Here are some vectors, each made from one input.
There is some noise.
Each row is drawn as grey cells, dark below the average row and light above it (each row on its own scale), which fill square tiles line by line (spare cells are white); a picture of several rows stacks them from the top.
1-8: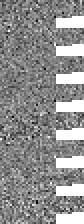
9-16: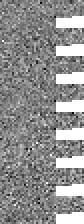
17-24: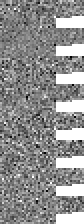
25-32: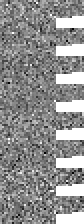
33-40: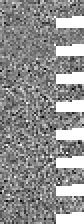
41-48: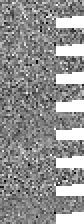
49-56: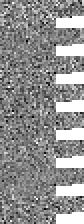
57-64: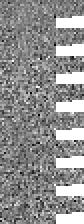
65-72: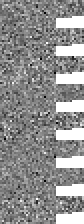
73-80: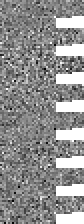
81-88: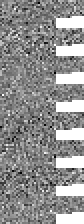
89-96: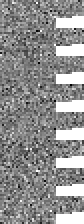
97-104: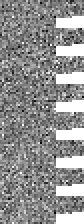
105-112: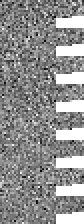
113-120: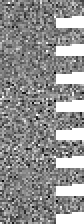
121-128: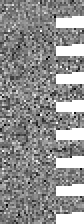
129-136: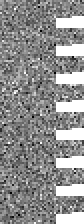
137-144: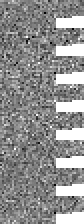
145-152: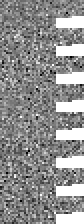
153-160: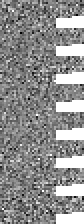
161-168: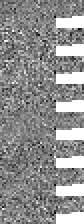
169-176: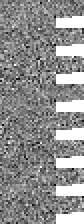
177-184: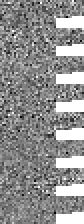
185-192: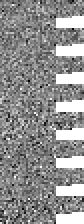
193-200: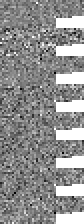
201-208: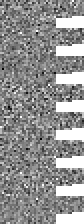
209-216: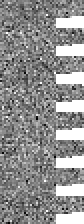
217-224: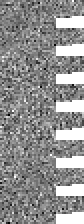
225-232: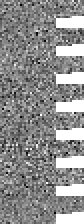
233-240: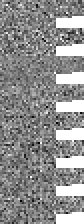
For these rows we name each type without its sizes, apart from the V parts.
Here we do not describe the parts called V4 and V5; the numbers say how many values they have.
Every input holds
either a point on a circle and a true/false value, or a point on a line, a value of V4 and a value of V5.
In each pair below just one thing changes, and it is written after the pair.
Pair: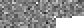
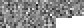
the value of V4
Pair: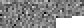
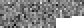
the value of V5
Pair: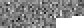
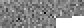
the value of V4
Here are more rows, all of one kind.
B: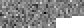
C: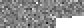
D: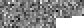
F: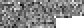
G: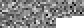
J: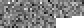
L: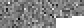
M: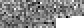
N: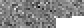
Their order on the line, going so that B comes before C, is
L, B, J, D, C, F, M, G, N.
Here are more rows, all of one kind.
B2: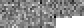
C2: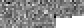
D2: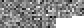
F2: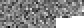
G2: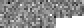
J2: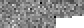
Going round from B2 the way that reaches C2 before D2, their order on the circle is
B2, F2, C2, G2, J2, D2.
